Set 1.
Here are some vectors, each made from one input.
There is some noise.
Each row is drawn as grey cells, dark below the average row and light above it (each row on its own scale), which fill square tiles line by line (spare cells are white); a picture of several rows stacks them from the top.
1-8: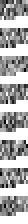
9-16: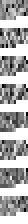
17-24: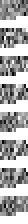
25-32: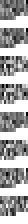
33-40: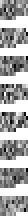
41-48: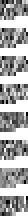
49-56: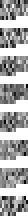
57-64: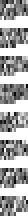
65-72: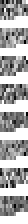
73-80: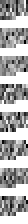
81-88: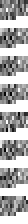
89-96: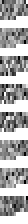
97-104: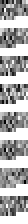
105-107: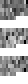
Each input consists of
one of 6 labels.
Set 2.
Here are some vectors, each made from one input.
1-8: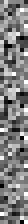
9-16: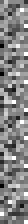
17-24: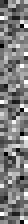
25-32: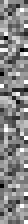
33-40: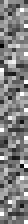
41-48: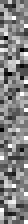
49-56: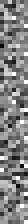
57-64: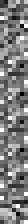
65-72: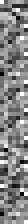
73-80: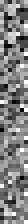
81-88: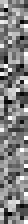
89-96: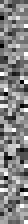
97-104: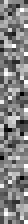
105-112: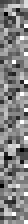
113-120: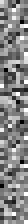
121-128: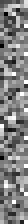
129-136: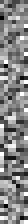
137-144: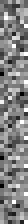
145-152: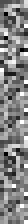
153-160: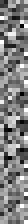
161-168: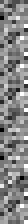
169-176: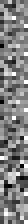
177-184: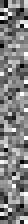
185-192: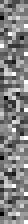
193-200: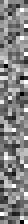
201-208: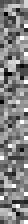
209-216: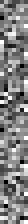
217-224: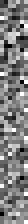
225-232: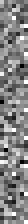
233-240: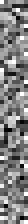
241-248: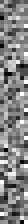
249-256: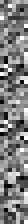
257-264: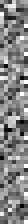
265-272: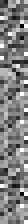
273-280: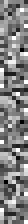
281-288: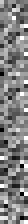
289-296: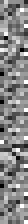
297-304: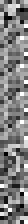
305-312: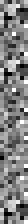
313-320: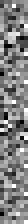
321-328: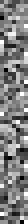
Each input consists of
four true/false values.
